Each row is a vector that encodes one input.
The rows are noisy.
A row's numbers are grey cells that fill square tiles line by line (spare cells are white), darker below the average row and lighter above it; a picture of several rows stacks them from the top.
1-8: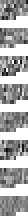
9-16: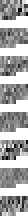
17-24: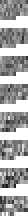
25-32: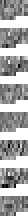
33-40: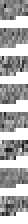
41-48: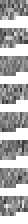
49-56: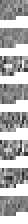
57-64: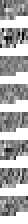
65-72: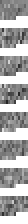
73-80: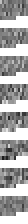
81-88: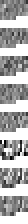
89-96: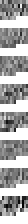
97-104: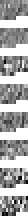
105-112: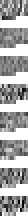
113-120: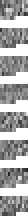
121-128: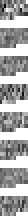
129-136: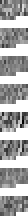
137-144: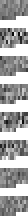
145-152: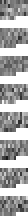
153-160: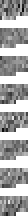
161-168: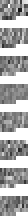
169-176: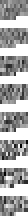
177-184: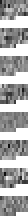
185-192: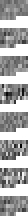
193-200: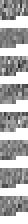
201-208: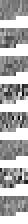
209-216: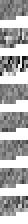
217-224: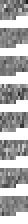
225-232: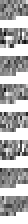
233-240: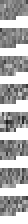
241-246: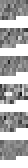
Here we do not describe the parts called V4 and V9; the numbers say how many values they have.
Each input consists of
one of 8 labels, together with either a node of an 11-node tree, or a value of V4 and a value of V9.
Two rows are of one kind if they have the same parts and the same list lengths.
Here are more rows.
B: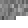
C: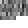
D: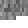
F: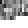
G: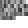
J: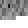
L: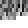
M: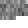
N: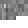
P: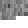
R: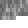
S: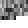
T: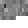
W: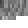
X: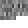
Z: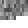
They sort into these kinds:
B, C, F, G, P, S, T, X
D, J, L, M, N, R, W, Z

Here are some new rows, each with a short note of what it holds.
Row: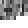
one of 8 labels and a node of an 11-node tree
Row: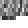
one of 8 labels and a node of an 11-node tree
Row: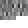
one of 8 labels and a node of an 11-node tree
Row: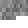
one of 8 labels, a value of V4 and a value of V9
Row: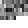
one of 8 labels, a value of V4 and a value of V9
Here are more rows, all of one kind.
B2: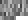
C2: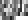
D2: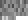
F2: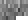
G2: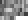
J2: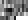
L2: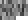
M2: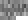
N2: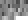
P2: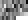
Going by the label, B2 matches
D2 and G2.
